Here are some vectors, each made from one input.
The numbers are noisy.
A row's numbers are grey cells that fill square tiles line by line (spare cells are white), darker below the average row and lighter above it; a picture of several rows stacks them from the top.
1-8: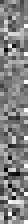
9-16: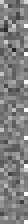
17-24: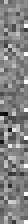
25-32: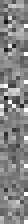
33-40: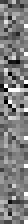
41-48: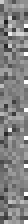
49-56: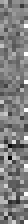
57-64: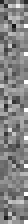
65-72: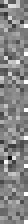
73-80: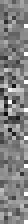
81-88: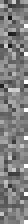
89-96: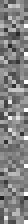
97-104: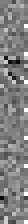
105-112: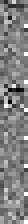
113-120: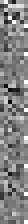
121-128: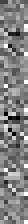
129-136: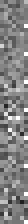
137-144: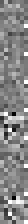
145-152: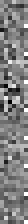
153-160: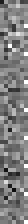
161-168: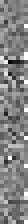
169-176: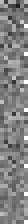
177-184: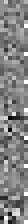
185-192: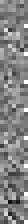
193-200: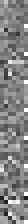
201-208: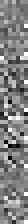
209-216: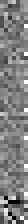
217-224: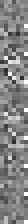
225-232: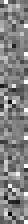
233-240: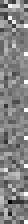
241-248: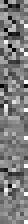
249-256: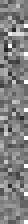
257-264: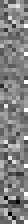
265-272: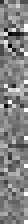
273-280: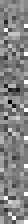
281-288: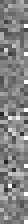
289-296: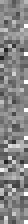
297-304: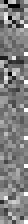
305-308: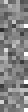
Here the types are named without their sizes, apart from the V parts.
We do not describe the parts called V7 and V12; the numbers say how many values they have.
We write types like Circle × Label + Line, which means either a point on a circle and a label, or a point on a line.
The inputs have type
(Bool × Circle + V7) × Line + V12.
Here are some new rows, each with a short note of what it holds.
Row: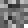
a point on a circle, a point on a line and a true/false value
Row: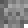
a point on a line and a value of V7
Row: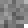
a point on a line and a value of V7
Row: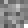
a value of V12
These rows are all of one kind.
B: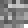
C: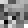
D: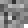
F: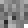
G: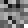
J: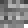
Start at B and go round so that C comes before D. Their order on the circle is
B, C, J, F, D, G.
